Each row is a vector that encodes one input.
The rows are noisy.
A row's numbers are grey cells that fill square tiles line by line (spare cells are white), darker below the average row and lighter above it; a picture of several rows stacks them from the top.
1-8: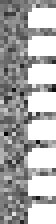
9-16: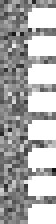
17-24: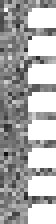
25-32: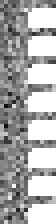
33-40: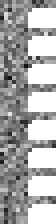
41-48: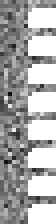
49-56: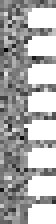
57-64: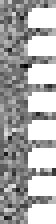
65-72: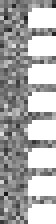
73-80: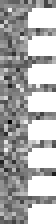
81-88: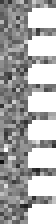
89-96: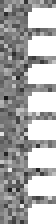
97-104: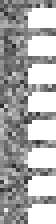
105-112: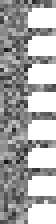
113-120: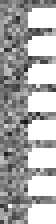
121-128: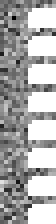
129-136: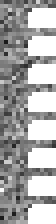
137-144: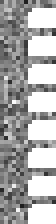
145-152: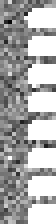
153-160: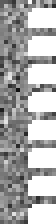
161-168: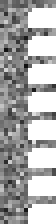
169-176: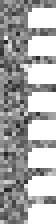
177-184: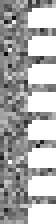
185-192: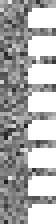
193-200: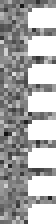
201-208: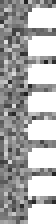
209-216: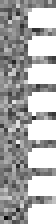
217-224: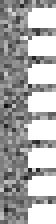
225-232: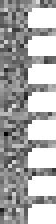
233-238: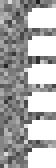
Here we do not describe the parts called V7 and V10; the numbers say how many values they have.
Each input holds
one of 8 labels, a value of V7 and a value of V10, together with a list of up to three points on a 5-point line.
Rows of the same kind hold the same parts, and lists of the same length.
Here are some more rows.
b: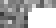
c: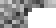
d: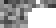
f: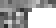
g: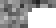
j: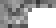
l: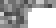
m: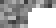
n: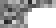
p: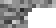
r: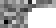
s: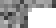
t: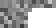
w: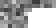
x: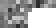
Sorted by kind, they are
b, f, s
c, n, p, r
d, l, m
g, j, t, w, x

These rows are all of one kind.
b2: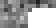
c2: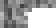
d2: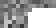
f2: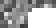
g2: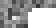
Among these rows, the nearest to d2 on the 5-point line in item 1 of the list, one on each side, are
c2 and f2.
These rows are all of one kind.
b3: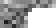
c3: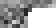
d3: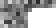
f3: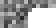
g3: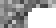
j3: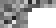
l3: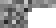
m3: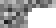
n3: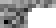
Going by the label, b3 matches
l3, m3 and n3.
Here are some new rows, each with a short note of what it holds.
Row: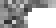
one of 8 labels, a value of V7 and a value of V10, together with the empty list
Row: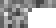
one of 8 labels, a value of V7 and a value of V10, together with a list of one item
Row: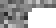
one of 8 labels, a value of V7 and a value of V10, together with a list of two items
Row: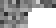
one of 8 labels, a value of V7 and a value of V10, together with a list of two items
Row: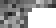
one of 8 labels, a value of V7 and a value of V10, together with a list of two items
